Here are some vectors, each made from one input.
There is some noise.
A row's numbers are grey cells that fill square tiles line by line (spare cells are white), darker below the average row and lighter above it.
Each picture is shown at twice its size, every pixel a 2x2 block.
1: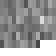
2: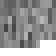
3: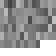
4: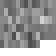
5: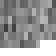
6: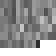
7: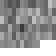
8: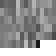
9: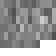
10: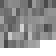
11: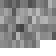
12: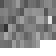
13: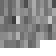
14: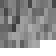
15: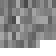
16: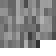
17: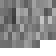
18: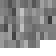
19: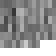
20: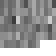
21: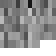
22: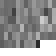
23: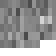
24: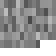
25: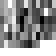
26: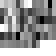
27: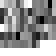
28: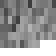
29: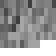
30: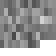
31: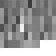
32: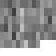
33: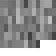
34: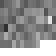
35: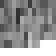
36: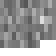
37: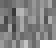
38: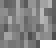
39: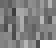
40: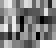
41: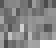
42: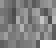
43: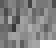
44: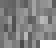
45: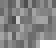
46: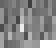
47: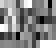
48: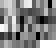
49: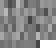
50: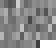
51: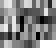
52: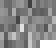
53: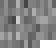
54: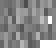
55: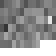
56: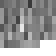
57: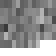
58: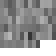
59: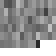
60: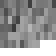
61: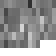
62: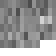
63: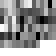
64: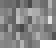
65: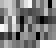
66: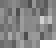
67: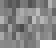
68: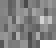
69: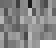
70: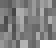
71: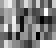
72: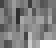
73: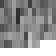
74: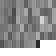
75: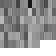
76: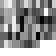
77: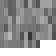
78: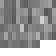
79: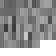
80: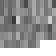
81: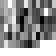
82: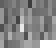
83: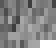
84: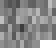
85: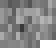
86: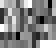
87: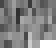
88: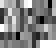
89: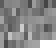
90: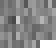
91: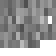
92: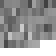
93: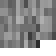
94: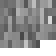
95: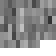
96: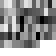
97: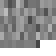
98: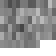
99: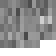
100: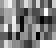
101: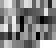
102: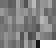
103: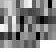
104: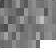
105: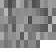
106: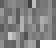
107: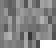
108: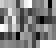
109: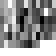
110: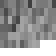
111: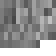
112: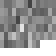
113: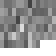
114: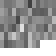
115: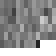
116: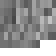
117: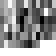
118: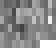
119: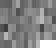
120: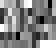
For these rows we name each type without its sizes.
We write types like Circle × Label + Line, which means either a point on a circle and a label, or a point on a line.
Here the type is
Label × (Tree + Unit) + Line.
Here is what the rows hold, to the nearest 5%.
About 80% of them hold a label, together with either a fixed value, or a node of a tree. The rest hold a point on a line.
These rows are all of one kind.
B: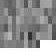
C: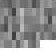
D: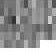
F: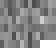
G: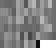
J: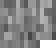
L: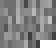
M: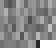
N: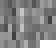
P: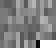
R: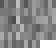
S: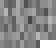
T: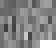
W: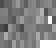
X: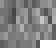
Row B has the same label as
G, J, L and P.
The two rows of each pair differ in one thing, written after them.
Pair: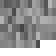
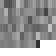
the label
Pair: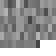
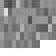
the node of the tree
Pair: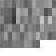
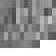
the node of the tree
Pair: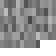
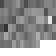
the label
